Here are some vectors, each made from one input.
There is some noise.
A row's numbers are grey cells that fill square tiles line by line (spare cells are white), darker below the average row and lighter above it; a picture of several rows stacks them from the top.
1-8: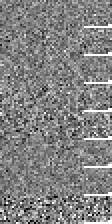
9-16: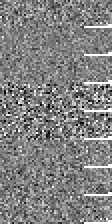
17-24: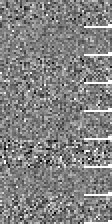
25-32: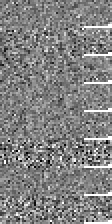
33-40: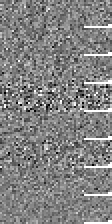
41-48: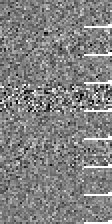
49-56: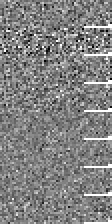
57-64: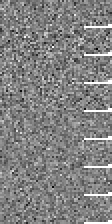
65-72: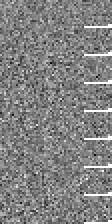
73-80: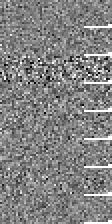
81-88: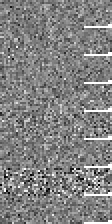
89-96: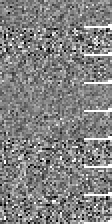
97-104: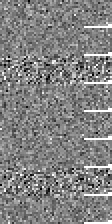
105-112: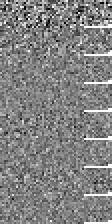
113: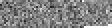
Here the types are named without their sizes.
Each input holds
two labels, a point on each of two lines and a true/false value.
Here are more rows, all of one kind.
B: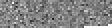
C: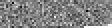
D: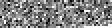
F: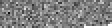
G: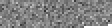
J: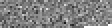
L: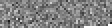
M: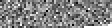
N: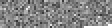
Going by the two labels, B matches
D and N.
